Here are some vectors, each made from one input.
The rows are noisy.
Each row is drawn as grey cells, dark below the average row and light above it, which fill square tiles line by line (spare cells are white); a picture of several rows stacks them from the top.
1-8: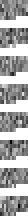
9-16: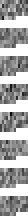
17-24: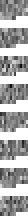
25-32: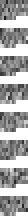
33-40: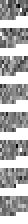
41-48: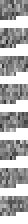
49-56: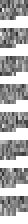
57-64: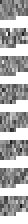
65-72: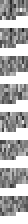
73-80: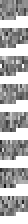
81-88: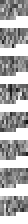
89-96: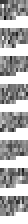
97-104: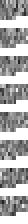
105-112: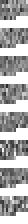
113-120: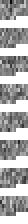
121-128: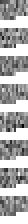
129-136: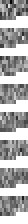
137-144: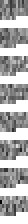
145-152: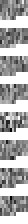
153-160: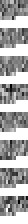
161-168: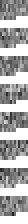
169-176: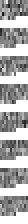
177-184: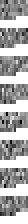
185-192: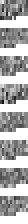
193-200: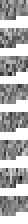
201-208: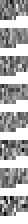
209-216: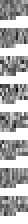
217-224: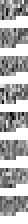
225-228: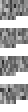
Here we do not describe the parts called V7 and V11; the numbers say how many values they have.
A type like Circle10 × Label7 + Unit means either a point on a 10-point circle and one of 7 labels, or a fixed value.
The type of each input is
(Line6 + V7) × (Tree12 + V11).
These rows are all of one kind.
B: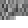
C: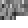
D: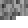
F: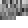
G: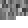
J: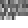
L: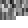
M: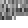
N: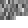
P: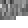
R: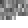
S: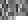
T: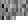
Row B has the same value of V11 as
J, P and S.
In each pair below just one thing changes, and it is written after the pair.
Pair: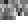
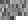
the place on the 6-point line
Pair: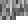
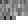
the value of V11
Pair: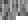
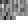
the place on the 6-point line
